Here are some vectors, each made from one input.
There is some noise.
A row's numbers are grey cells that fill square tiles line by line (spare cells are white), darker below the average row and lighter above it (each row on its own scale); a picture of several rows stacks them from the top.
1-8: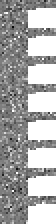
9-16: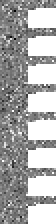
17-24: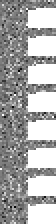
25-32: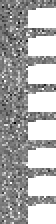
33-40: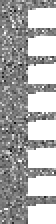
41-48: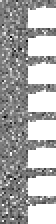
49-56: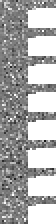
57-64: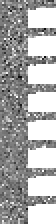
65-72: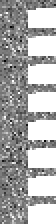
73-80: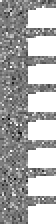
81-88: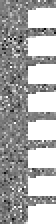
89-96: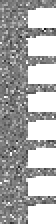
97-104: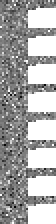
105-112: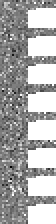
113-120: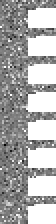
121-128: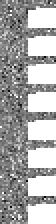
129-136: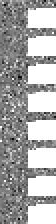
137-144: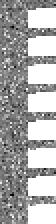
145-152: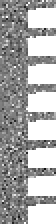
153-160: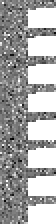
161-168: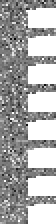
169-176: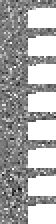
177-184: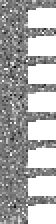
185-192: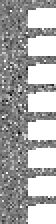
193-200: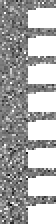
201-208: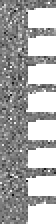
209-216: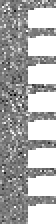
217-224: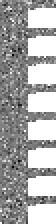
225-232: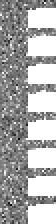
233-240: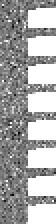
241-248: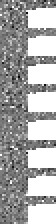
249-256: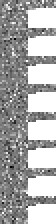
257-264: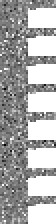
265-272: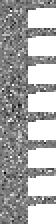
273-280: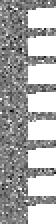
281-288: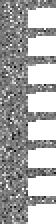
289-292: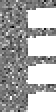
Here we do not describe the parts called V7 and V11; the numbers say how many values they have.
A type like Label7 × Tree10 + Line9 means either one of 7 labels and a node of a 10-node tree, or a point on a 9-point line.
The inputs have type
(Bool × Circle9 + V11) × (Circle6 + V7).
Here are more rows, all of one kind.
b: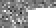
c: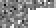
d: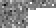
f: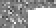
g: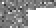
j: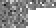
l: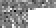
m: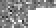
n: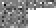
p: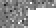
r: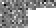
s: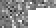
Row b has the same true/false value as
f, g, n and r.
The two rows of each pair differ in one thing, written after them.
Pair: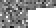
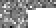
the place on the 9-point circle
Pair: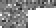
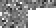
the place on the 9-point circle
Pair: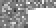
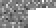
the place on the 9-point circle
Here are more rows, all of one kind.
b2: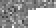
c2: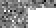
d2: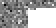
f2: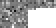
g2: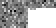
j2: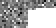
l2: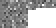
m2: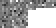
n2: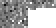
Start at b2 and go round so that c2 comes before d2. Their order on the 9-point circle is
b2, f2, g2, c2, d2, n2, l2, j2, m2.
